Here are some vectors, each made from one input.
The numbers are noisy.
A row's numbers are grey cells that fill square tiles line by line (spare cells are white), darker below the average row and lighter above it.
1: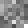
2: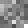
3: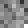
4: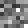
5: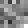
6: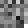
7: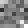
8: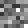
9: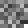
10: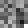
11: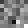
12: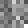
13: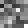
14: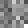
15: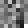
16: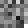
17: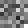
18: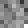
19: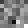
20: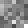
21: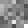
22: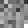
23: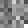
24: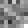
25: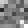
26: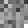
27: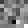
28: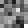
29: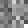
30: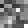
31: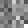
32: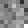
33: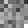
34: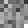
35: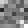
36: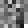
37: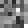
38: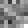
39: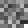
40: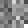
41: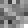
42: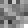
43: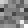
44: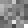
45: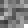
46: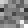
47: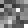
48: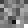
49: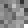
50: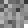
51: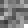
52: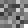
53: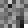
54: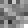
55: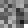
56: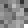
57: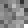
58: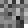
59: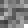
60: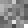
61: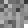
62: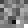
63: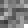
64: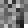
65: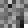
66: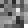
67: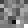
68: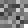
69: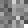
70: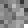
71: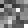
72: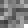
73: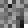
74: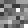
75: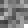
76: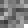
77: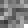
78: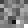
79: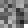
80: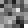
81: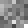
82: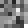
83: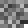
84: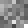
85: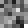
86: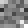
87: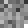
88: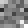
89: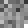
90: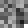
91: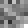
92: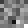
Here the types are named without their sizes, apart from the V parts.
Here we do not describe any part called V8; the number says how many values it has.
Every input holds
either a point on a line and a true/false value, or a value of V8.
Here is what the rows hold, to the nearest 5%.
About 35% of them hold a point on a line and a true/false value. The rest hold a value of V8.
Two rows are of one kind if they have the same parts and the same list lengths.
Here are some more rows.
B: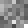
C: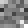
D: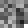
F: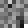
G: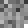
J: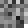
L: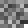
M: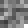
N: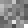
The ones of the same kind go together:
B, C, G, M, N
D, F, J, L

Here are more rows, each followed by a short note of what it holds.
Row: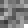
a value of V8
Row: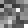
a point on a line and a true/false value
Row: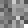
a value of V8
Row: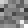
a value of V8
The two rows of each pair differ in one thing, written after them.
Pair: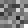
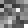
the place on the line
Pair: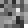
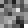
the place on the line
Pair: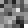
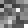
the true/false value
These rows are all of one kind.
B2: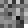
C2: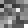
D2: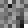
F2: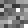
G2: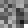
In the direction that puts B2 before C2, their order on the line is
G2, D2, B2, F2, C2.
